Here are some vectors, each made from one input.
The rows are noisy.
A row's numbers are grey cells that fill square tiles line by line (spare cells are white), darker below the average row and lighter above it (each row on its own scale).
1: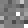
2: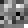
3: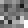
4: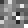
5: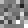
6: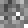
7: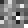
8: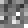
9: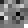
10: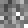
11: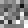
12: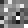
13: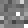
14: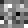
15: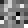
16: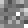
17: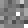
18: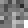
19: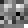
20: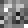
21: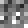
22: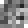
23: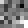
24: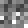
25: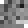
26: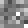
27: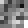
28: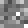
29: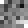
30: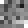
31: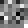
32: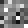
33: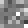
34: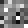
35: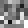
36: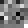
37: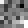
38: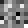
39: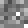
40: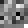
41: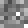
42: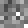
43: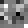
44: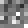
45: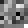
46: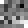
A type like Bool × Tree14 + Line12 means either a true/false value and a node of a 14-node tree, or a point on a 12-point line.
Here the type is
Line4 + Line6.
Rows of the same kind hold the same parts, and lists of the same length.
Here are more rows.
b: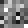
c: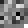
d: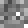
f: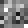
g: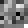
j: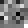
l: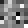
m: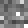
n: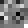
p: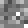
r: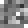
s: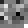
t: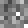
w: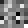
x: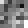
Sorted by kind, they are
b, c, f, g, j, l, n, s, w
d, m, p, r, t, x

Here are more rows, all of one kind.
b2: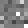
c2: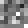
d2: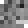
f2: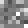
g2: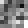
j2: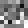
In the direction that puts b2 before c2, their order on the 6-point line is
b2, f2, c2, g2, d2, j2.
